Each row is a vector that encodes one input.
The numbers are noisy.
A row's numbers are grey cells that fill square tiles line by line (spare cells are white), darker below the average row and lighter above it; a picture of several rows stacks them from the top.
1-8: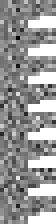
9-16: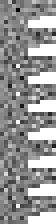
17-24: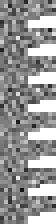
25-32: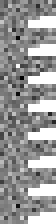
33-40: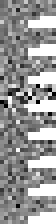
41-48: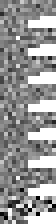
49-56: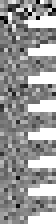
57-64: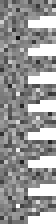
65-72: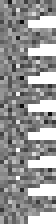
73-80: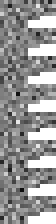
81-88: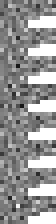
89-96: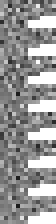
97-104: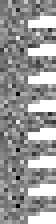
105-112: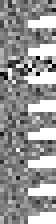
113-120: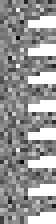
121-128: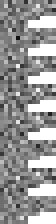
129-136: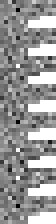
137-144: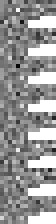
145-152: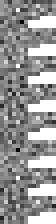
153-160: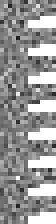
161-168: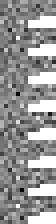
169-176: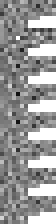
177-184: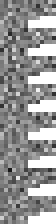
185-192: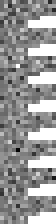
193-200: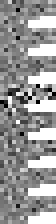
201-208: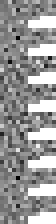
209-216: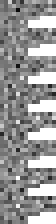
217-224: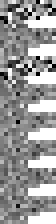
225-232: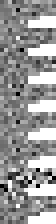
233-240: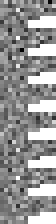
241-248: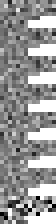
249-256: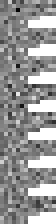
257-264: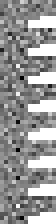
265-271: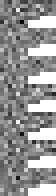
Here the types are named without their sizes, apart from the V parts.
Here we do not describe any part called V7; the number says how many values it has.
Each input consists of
a list of items, each a point on a line, a true/false value and a value of V7.
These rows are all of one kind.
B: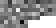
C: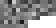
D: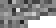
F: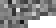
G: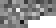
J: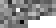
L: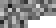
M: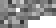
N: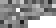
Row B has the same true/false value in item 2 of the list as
C, D and G.
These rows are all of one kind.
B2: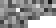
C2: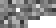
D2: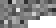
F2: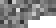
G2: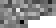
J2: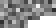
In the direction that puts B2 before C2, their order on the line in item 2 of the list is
G2, B2, C2, J2, F2, D2.
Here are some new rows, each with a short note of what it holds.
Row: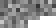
a list of one item
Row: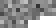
a list of one item
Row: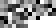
the empty list
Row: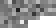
a list of one item
